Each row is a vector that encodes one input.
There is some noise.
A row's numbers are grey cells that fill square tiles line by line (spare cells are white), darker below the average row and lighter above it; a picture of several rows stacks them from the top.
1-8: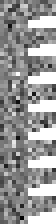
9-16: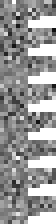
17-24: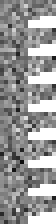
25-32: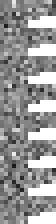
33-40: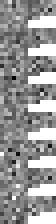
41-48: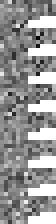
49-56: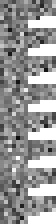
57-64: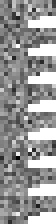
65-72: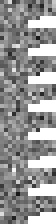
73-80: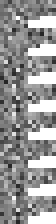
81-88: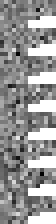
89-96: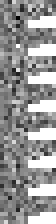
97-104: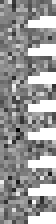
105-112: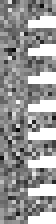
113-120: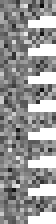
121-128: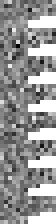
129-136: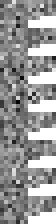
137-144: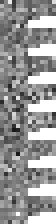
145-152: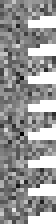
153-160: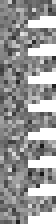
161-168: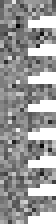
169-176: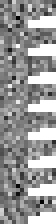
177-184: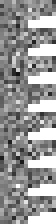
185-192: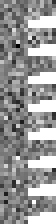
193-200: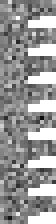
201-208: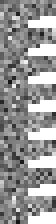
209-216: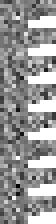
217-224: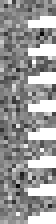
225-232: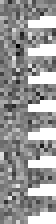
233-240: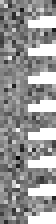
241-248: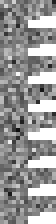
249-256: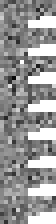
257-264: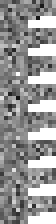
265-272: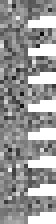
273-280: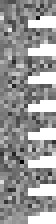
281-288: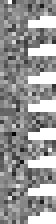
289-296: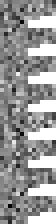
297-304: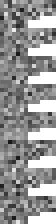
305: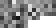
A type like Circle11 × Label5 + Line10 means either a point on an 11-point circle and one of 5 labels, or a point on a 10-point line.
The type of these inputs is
Bool × Bool × Bool × Bool + Line13 × (Tree14 + Unit).
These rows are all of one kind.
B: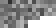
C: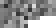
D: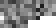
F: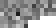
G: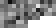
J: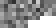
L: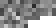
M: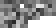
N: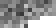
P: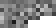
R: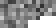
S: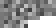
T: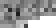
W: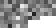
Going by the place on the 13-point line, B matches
C, N, S and T.
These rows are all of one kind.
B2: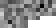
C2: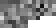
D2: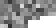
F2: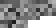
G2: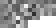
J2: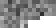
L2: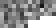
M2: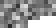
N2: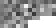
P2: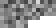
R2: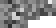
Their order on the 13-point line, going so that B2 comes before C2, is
F2, R2, M2, D2, G2, N2, J2, P2, L2, B2, C2.
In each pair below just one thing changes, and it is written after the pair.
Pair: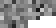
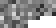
the node of the tree
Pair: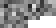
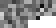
the node of the tree
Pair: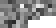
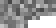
the place on the 13-point line
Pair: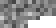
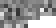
the node of the tree
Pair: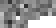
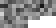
the place on the 13-point line
